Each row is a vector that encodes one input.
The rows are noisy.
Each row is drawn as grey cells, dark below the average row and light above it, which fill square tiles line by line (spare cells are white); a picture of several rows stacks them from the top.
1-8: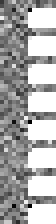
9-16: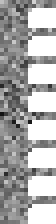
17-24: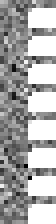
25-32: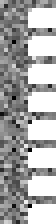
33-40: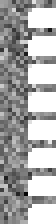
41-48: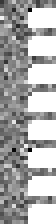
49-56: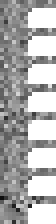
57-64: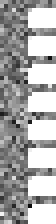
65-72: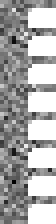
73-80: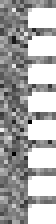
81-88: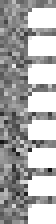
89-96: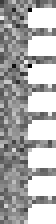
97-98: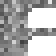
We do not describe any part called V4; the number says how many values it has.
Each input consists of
a true/false value, together with either a point on an 8-point line, or a value of V4.
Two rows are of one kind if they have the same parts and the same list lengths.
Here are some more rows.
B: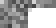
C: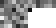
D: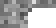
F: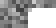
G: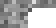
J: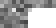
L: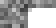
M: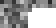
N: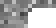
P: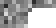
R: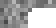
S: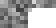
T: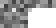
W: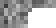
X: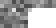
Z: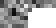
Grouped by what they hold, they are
B, D, F, G, J, L, N, P, R, S, T, W, X
C, M, Z

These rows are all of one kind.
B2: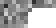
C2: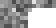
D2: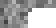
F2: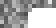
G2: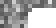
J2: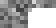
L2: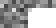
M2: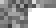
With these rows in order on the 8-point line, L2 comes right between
B2 and D2.
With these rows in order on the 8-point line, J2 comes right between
C2 and M2.
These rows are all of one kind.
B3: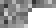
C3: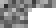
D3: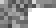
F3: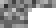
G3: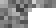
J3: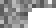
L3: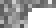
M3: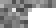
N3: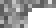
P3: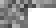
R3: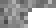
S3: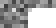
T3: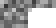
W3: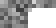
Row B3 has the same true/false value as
J3, L3, N3 and R3.
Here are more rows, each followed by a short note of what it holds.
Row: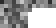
a true/false value and a value of V4
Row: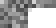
a point on an 8-point line and a true/false value
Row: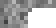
a point on an 8-point line and a true/false value
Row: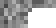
a point on an 8-point line and a true/false value
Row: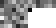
a true/false value and a value of V4
